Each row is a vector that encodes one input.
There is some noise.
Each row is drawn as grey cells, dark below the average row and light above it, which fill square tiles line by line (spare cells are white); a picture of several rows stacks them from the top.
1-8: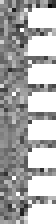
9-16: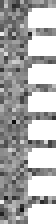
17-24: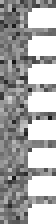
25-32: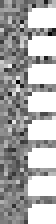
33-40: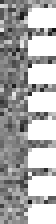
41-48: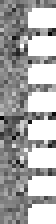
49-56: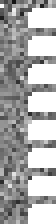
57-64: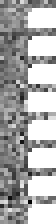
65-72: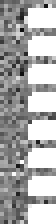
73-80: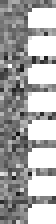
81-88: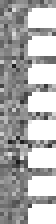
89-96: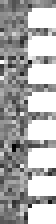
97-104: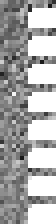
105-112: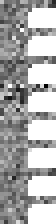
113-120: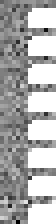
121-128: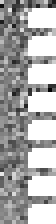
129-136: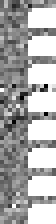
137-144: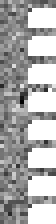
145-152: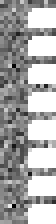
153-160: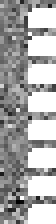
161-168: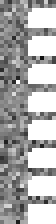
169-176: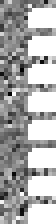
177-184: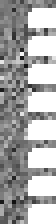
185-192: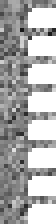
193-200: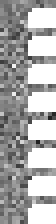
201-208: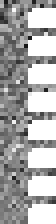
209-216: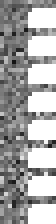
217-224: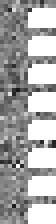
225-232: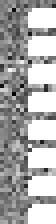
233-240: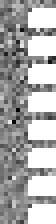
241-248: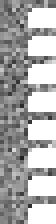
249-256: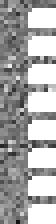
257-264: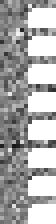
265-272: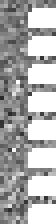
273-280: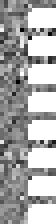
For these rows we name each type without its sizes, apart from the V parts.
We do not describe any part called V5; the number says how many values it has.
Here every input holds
a list of items, each a true/false value and a value of V5.
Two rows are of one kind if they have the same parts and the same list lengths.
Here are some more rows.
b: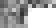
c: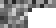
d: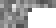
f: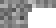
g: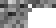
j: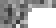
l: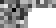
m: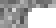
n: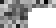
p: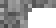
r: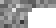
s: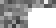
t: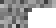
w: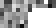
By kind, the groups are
b, m, r, s
c
d, f, g, j, l, n, p, t, w

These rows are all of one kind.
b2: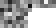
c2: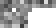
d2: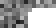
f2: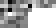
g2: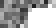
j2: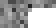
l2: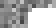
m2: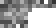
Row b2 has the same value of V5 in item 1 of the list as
f2 and g2.
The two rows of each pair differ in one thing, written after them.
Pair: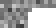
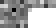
the true/false value in item 1 of the list
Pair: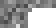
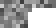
the value of V5 in item 2 of the list
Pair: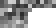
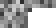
the value of V5 in item 2 of the list
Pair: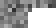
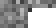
the true/false value in item 2 of the list
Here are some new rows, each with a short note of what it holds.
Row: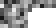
the empty list
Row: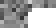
a list of two items
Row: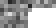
a list of one item
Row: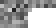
a list of two items
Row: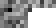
a list of two items
